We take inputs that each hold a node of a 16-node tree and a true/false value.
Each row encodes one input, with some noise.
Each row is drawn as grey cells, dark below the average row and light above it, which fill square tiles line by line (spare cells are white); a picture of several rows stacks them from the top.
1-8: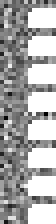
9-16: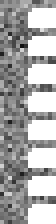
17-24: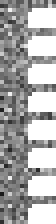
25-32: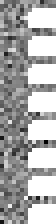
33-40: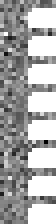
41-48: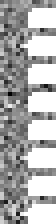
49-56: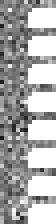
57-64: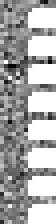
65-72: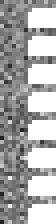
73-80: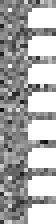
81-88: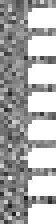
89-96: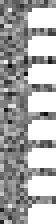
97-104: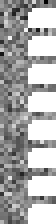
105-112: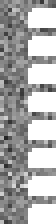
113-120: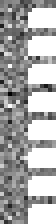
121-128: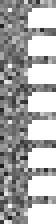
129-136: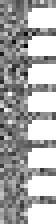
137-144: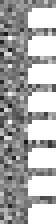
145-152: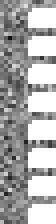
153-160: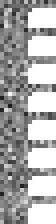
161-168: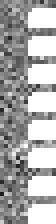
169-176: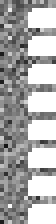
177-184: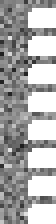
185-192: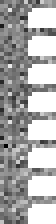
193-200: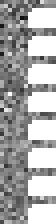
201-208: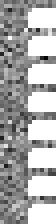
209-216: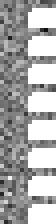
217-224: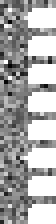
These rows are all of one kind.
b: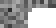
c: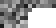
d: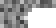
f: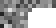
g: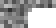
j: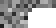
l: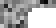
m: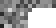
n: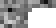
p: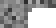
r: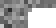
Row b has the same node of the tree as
c, f and m.
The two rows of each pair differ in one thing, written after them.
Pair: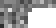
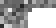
the node of the tree
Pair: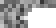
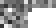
the true/false value
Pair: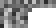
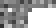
the node of the tree
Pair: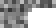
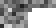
the true/false value
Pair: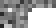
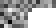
the node of the tree
